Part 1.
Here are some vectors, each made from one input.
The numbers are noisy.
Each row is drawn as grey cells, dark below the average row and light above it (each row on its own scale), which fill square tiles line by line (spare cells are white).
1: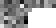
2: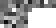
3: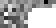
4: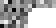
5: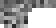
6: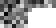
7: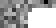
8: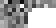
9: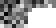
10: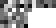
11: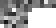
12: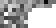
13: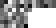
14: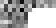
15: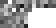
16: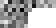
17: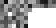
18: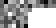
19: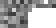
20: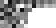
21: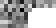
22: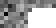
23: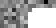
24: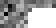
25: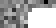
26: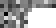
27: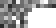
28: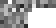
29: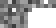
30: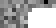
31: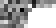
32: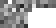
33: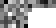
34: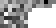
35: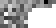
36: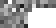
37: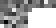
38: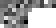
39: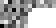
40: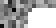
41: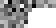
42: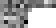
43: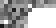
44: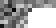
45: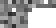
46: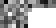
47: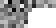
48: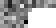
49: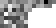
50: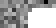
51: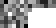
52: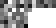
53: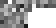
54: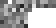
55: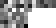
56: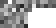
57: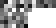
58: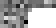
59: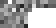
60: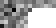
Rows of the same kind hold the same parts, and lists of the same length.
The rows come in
2 kinds.
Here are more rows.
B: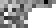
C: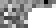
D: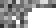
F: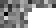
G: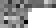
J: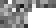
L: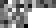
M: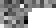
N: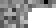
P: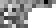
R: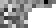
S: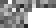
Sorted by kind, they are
B, C, J, L, N, P, R, S
D, F, G, M

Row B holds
a point on a 5-point line.
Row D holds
a point on a 6-point circle and a point on a 5-point line.
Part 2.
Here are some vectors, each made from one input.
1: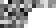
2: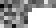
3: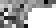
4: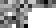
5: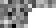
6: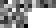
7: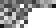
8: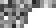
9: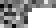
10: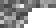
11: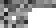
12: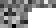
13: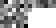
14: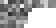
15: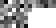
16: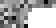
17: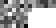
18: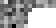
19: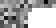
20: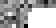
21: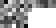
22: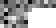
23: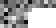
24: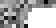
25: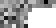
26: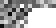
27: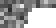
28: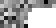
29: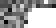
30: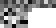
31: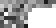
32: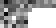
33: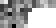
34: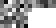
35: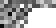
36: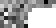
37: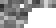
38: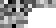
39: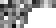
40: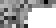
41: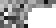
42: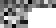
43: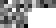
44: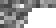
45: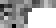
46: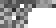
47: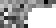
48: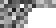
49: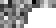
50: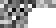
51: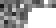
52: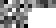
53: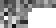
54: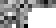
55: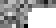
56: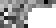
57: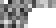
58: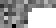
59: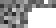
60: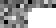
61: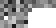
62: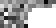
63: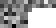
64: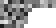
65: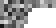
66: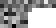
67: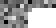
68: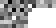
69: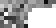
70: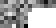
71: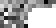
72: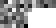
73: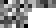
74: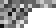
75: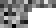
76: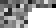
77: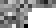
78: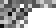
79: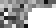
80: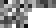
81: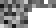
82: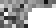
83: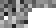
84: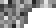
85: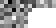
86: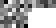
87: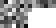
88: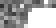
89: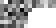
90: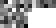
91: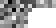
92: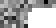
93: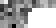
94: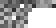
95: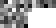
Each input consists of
a point on a 5-point line, together with either a point on a 9-point circle, or a fixed value.
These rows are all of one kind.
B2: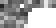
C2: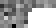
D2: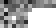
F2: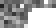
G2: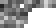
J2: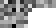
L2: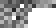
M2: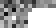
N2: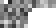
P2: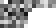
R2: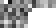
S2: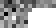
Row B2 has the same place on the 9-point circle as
F2, G2 and P2.
